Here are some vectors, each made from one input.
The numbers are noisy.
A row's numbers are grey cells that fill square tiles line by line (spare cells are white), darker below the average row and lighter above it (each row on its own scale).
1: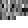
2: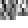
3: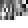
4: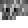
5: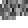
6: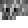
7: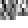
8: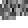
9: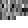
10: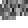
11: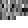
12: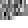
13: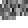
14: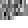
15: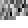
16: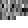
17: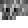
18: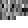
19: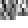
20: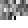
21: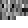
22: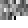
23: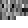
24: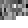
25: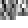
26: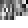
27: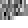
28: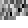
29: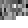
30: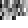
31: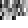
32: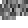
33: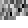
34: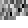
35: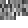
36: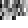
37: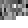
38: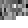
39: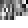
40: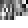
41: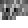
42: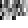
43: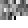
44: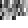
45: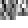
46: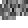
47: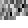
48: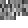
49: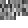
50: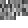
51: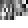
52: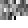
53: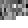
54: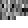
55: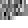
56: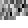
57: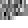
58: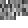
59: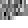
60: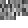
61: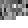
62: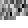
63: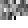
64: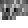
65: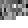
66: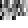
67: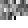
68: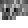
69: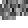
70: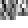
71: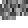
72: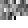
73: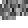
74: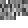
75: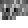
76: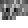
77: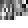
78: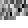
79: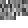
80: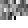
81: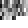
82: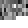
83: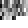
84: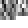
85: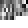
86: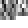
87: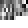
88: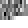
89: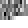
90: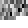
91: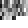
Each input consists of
one of 11 labels.
